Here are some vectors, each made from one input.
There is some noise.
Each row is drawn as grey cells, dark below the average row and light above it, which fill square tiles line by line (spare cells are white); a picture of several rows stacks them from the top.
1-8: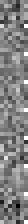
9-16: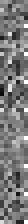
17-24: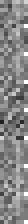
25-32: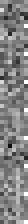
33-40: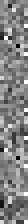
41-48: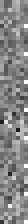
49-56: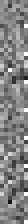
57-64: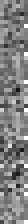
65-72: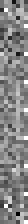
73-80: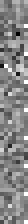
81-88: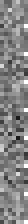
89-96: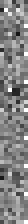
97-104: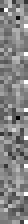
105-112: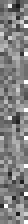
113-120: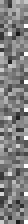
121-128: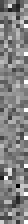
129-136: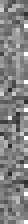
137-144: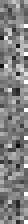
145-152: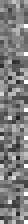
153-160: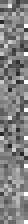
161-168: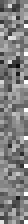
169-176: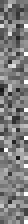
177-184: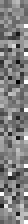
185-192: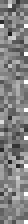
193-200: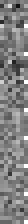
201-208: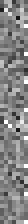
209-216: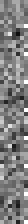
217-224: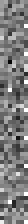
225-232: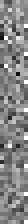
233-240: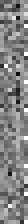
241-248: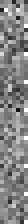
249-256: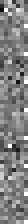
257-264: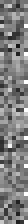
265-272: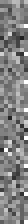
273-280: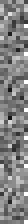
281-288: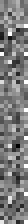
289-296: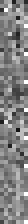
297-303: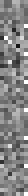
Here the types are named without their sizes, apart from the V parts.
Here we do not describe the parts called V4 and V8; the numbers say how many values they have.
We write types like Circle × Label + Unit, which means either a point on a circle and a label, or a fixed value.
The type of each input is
Bool × Bool × Bool × Bool × (Unit + V4 × V8) + List(Line).
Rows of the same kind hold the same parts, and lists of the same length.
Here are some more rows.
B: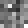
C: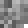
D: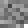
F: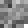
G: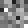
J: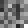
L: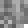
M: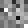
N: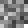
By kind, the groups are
B
C, F, L
D
G, M
J
N

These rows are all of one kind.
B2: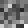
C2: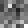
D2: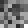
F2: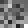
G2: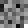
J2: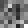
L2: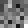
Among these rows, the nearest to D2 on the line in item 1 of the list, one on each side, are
B2 and J2.
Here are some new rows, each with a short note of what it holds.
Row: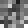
a list of three items
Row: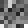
a list of two items
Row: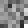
four true/false values, a value of V4 and a value of V8
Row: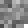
four true/false values
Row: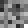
a list of two items
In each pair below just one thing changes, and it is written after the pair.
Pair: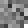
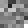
the value of V4
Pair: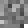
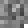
one of the four true/false values
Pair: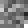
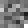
the value of V8
